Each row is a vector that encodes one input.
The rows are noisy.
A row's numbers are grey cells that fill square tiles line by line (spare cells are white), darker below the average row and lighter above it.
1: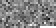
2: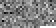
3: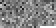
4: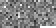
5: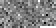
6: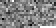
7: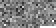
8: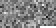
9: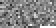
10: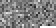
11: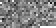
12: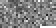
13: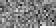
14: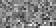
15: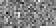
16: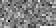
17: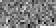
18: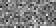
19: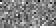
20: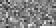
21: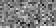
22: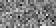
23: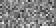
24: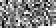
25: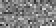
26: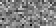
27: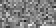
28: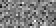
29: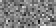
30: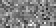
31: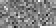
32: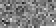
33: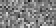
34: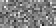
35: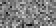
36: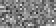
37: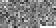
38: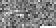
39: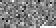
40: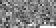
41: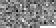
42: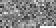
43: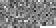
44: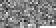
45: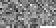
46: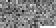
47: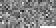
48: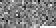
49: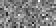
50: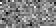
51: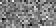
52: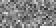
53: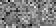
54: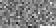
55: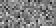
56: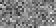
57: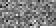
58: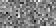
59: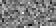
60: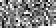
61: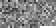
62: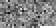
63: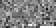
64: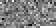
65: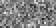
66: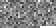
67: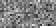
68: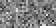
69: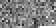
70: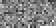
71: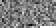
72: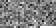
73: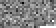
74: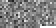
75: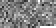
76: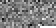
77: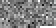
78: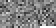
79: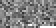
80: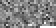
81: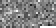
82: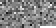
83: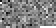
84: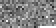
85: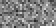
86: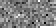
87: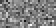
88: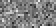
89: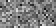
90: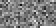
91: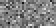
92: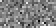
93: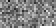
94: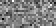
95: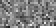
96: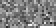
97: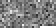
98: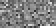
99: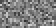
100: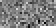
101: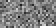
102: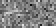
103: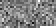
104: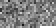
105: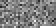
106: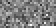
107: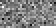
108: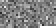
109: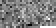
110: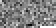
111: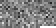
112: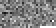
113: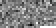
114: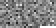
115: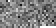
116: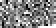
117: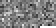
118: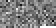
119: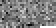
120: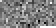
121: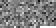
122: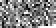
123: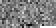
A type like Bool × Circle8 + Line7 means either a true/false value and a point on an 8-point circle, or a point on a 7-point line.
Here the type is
List2(Circle8).
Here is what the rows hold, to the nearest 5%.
All of them are lists of up to two points on an 8-point circle: about 5% are empty, 40% hold one and 55% two.
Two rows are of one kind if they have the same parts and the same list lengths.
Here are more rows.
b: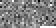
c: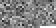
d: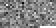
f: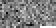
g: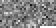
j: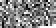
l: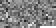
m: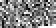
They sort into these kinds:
b, g, l
c, d, f
j, m

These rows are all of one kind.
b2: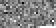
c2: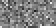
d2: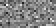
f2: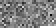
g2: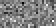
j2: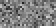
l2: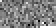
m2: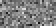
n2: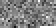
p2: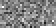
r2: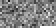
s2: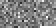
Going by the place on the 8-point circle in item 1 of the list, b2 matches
f2, g2 and j2.
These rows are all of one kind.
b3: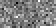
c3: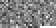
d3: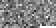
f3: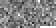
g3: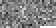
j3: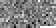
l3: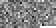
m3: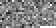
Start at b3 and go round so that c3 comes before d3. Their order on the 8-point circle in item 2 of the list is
b3, j3, c3, l3, d3, g3, m3, f3.
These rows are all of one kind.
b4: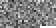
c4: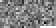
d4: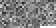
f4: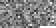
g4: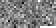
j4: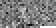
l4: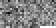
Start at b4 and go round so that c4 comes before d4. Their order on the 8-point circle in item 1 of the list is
b4, g4, c4, j4, l4, d4, f4.
